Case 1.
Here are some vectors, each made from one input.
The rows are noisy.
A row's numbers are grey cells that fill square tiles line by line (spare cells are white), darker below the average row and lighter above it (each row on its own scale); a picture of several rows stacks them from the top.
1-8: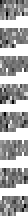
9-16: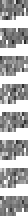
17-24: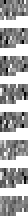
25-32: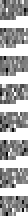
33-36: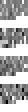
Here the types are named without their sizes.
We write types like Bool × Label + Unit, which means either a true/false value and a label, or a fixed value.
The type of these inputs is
Label.
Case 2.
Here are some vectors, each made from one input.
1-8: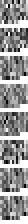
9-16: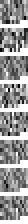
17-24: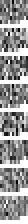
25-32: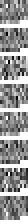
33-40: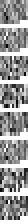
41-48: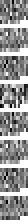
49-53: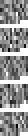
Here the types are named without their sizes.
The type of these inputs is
Bool × Bool × Bool × Bool.
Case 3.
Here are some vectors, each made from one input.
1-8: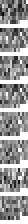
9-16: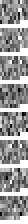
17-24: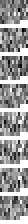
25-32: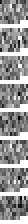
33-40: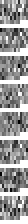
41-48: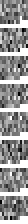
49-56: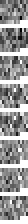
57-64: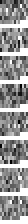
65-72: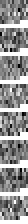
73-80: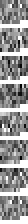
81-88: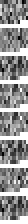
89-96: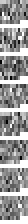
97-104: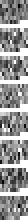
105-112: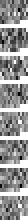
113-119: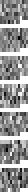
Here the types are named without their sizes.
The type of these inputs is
Circle.
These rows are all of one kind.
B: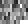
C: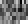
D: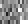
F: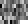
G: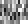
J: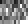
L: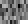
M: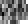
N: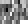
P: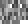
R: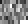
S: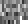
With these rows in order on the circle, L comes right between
F and M.
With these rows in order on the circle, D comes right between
G and S.
